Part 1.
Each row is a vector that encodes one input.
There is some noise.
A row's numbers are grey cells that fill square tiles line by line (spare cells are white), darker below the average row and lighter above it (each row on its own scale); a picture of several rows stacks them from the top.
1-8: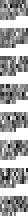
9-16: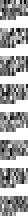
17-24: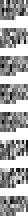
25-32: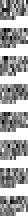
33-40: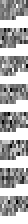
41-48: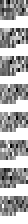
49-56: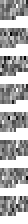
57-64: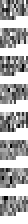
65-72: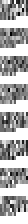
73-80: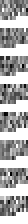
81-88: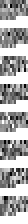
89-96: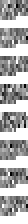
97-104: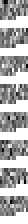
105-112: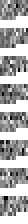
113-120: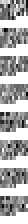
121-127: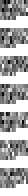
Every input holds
a point on a 19-point circle.
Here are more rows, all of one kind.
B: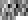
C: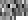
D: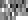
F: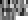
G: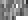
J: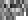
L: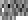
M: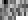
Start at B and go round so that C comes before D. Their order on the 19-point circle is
B, L, C, M, F, G, J, D.
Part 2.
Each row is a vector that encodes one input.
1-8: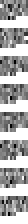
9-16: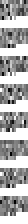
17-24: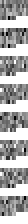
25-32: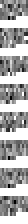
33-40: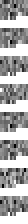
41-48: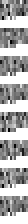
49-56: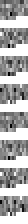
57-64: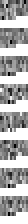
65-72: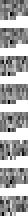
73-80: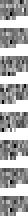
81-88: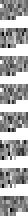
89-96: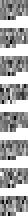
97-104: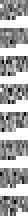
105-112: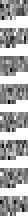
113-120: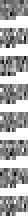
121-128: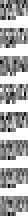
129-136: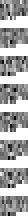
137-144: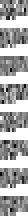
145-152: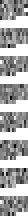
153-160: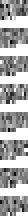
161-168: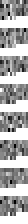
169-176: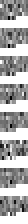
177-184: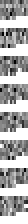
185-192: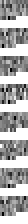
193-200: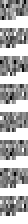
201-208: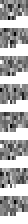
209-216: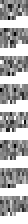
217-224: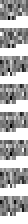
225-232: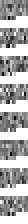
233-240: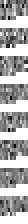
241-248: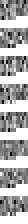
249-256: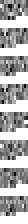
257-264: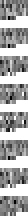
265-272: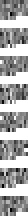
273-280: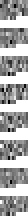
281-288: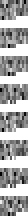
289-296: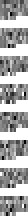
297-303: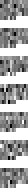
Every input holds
either a point on a 16-point circle, or a fixed value.
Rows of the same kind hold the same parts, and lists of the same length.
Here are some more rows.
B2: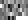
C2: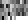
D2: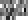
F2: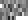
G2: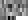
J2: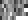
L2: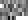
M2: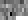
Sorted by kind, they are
B2, C2, D2, F2, G2, L2, M2
J2

